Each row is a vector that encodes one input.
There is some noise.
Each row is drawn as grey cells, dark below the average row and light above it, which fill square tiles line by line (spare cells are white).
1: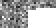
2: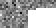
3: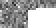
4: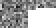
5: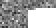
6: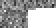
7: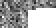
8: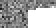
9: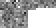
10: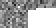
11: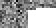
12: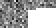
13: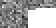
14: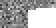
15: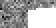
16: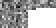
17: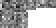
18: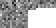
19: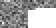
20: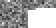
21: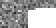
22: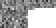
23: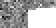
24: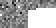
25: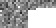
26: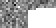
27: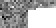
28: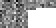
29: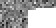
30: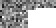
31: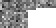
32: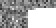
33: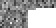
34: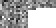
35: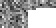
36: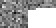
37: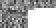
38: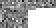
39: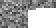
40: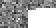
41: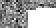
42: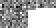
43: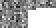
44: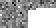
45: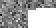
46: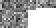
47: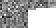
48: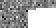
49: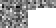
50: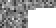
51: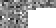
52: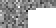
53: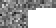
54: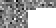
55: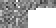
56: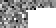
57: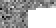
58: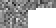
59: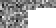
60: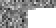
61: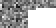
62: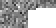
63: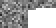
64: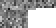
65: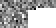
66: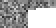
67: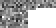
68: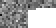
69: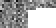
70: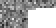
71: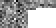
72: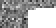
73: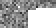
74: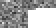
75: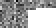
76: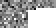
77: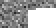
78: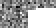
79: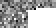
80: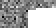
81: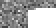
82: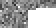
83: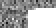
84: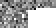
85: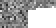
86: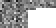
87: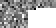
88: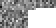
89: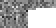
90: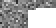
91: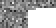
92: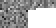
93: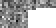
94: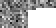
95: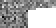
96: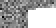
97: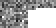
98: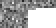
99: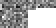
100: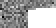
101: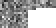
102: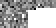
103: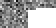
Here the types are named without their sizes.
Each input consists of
either a fixed value, or two labels, or a node of a tree.
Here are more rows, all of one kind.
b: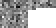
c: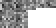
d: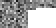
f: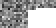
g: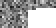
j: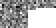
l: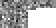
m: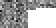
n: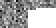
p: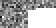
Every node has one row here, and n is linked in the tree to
m.
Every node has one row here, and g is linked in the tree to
b.
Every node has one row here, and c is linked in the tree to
b, f and m.
